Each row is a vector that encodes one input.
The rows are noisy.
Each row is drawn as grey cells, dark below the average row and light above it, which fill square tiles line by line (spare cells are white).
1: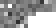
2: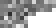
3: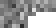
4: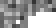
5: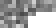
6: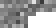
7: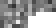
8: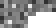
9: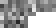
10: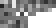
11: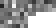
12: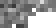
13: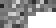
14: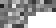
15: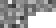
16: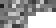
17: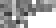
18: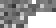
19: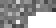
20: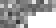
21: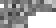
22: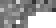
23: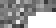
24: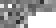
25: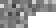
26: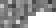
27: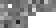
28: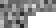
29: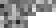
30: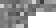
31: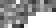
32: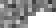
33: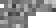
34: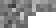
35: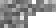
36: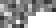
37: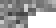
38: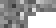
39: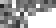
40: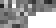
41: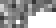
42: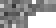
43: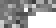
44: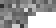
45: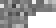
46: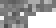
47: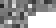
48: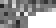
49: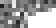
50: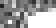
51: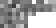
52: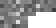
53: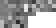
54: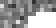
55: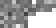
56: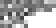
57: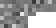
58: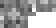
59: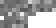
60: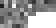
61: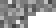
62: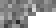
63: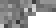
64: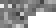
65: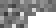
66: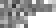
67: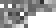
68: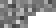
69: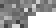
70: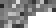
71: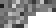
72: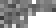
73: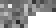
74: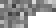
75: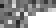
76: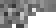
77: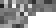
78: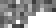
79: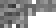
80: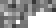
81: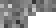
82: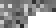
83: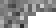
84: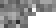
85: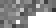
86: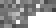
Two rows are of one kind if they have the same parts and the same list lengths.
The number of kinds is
2.
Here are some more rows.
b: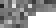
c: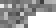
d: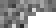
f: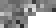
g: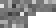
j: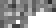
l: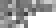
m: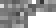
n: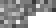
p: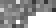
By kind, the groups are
b, j, n, p
c, d, f, g, l, m

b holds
a point on a 6-point line.
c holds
a point on an 8-point line and a true/false value.
